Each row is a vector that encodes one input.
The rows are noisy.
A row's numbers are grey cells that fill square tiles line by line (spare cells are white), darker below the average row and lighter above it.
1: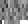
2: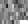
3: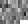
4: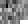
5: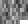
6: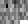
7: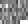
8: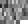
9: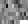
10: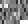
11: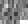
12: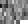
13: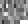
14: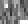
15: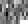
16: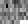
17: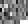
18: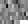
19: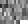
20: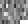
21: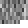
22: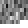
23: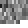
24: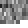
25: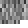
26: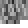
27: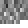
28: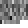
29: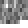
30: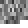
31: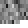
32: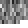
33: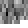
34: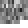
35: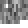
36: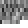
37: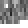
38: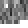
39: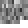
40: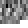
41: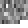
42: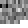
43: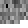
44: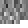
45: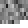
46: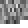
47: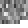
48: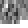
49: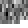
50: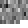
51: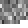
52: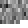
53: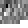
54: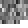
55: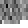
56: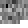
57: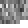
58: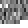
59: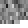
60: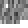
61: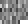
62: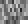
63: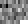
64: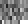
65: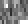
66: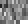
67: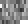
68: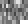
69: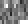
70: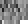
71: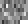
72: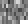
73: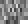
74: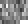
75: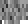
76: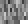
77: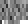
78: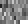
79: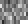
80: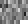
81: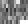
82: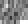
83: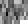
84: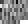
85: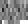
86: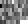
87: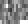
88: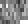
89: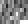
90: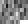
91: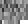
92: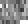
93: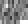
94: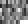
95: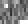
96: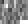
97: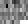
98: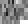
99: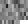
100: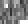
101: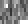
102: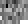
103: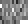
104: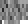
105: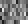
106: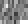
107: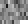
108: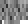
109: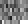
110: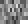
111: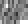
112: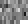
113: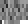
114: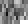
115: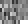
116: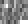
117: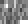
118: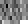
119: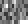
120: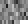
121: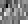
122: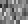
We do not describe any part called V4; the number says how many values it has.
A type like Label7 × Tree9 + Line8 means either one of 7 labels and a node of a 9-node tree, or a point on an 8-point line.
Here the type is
(Circle6 + V4) × Line6.
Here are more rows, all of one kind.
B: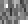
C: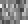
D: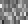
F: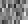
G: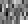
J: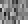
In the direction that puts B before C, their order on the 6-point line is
B, D, C, J, F, G.
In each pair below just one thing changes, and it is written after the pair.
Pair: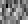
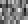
the value of V4
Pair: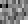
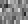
the place on the 6-point line
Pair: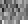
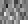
the value of V4
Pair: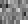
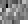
the value of V4
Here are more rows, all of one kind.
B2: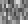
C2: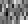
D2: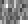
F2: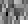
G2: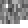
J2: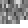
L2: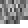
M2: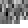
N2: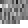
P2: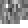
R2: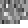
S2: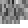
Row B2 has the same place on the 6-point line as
G2, J2, P2 and R2.
